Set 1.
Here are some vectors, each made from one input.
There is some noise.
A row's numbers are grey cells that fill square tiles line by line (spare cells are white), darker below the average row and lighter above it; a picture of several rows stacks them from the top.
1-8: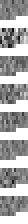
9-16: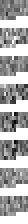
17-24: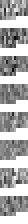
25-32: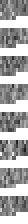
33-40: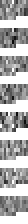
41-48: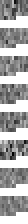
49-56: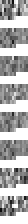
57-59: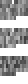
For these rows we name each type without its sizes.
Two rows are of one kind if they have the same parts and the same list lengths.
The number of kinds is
3.
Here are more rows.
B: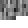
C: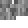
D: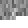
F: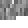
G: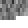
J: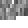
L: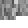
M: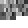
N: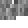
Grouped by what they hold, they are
B, D, G, L
C, F, J, N
M

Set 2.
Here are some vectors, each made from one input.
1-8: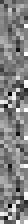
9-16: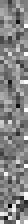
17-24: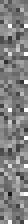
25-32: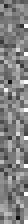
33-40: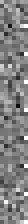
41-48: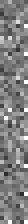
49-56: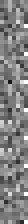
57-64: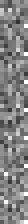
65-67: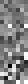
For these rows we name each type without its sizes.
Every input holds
either a point on a circle and a true/false value, or a fixed value.
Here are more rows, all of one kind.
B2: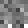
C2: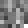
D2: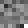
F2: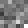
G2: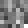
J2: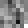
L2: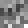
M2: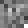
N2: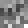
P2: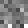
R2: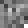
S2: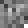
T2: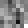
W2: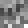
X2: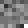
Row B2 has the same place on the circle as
L2, N2, P2 and W2.
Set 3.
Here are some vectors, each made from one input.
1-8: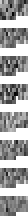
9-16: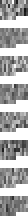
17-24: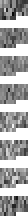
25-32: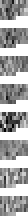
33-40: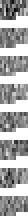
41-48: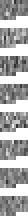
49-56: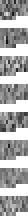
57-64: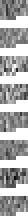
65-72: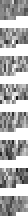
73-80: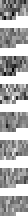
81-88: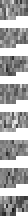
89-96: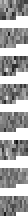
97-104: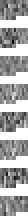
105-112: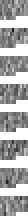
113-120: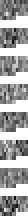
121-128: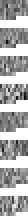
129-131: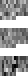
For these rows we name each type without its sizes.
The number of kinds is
3.
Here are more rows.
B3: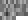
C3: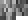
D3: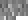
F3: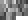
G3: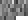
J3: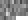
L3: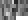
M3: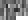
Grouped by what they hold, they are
B3, D3, M3
C3, F3
G3, J3, L3

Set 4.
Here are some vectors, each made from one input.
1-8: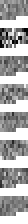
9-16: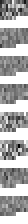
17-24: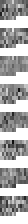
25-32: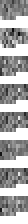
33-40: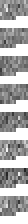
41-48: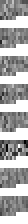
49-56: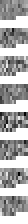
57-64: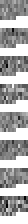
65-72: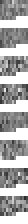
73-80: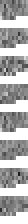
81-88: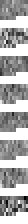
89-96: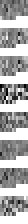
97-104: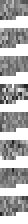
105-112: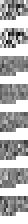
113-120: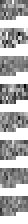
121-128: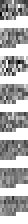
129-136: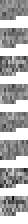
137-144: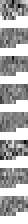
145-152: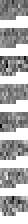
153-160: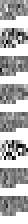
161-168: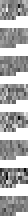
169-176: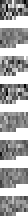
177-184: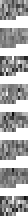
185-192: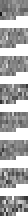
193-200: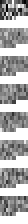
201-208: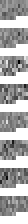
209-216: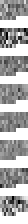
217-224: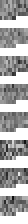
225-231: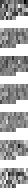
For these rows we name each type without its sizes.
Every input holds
a list of points on a circle.
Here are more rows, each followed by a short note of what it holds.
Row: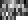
the empty list
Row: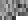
the empty list
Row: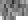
a list of one item
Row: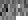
a list of one item
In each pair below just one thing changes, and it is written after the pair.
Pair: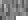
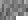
the place on the circle in item 1 of the list
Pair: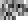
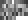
the place on the circle in item 1 of the list
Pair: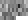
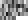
the place on the circle in item 1 of the list
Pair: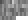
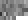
the place on the circle in item 1 of the list
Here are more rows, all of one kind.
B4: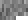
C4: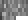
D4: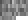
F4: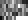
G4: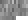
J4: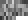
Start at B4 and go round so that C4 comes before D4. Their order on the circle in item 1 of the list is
B4, C4, F4, J4, G4, D4.
